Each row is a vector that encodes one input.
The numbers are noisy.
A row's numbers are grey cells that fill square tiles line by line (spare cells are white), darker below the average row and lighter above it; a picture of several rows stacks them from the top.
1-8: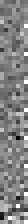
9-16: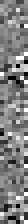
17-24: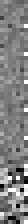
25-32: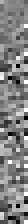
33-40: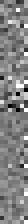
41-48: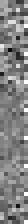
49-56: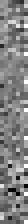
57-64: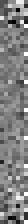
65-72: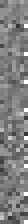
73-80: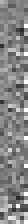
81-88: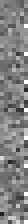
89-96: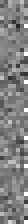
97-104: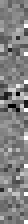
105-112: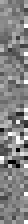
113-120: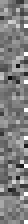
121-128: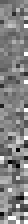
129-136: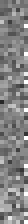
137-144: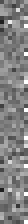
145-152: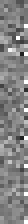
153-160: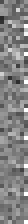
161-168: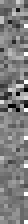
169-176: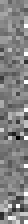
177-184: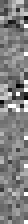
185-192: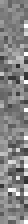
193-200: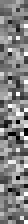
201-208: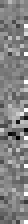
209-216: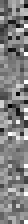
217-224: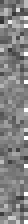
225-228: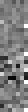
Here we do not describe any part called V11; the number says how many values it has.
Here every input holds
a point on an 8-point line and a value of V11, together with either a point on an 8-point line, or a value of V11.
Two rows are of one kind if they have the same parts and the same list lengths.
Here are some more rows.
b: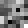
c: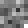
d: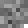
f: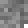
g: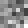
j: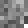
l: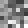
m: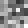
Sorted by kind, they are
b, c, d, f, g, l, m
j

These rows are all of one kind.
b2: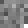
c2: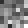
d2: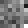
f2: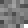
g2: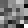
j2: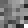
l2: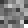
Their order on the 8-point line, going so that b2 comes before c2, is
f2, b2, c2, j2, g2, d2, l2.
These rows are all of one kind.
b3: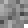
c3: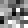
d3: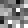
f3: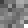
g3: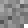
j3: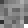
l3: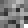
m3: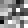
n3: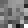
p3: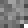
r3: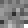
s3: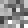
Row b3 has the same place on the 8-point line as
c3, f3, m3 and r3.
